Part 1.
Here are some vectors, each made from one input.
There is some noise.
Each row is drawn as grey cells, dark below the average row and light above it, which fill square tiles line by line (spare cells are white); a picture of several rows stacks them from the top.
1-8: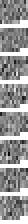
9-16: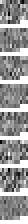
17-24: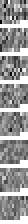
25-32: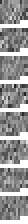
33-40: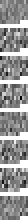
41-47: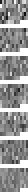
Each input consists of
one of 9 labels.
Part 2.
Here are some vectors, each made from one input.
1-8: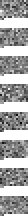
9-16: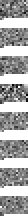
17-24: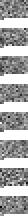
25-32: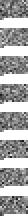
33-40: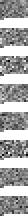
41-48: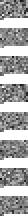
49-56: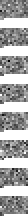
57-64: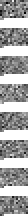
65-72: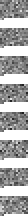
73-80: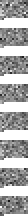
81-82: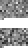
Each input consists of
three true/false values.
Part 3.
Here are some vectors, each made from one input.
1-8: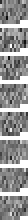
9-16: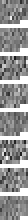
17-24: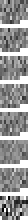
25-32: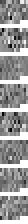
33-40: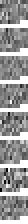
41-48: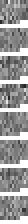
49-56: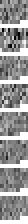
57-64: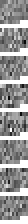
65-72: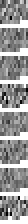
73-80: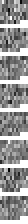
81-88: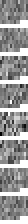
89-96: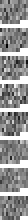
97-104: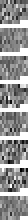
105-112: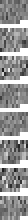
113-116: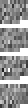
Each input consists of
a point on a 10-point line.
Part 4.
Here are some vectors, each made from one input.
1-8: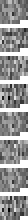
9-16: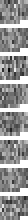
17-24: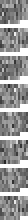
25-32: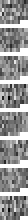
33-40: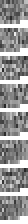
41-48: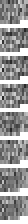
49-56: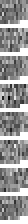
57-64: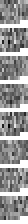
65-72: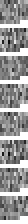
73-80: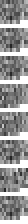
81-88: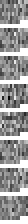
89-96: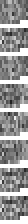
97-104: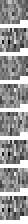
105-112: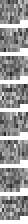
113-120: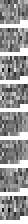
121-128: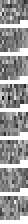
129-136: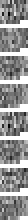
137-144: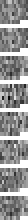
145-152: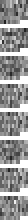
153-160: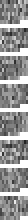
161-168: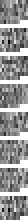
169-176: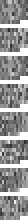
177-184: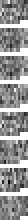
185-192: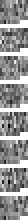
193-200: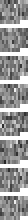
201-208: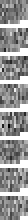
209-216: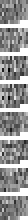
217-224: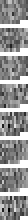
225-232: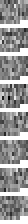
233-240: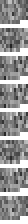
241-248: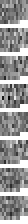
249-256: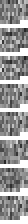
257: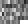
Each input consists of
a point on an 8-point line.
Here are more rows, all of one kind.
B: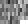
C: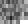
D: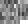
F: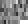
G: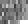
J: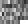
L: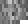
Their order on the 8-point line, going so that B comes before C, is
D, B, C, G, F, L, J.
